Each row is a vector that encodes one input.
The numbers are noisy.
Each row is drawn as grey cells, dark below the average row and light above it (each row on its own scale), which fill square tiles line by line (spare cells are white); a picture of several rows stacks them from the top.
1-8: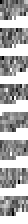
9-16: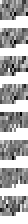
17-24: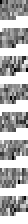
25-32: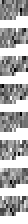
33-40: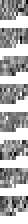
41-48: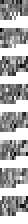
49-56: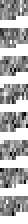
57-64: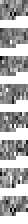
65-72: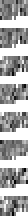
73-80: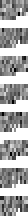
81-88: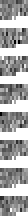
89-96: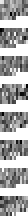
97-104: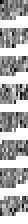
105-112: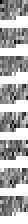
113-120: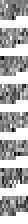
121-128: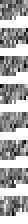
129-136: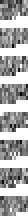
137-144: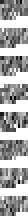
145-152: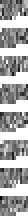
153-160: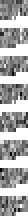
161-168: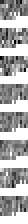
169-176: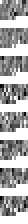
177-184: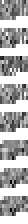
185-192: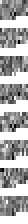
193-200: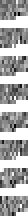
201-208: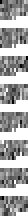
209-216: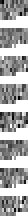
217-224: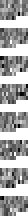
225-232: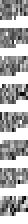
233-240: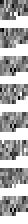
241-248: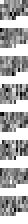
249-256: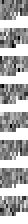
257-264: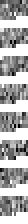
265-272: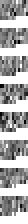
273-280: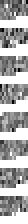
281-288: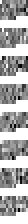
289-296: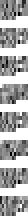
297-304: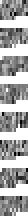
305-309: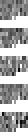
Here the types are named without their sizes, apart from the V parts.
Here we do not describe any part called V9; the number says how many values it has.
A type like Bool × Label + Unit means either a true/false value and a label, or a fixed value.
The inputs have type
Line × (Line + V9).
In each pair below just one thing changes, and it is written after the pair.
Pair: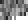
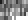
the value of V9
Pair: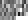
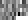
the value of V9
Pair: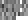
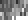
the place on the line
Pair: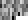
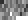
the place on the line
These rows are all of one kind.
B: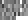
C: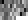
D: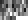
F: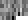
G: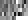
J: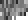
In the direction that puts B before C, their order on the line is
G, B, F, D, C, J.
